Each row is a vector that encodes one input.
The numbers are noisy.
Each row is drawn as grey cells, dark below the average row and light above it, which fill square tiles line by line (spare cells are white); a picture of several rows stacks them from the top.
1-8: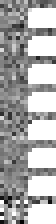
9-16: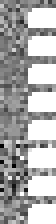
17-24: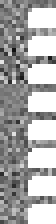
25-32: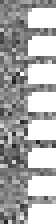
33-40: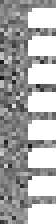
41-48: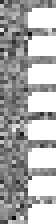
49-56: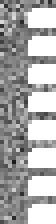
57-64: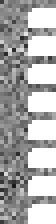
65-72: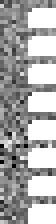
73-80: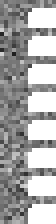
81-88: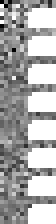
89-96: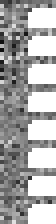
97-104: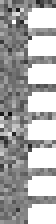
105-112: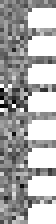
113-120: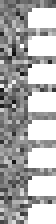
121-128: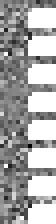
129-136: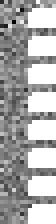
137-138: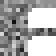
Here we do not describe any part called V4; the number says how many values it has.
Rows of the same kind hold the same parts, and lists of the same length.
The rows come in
3 kinds.
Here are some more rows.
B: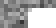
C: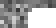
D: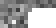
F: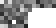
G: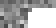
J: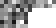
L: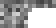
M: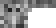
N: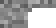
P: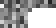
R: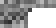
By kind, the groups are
B, N, P
C, D, F, G, L, M, R
J

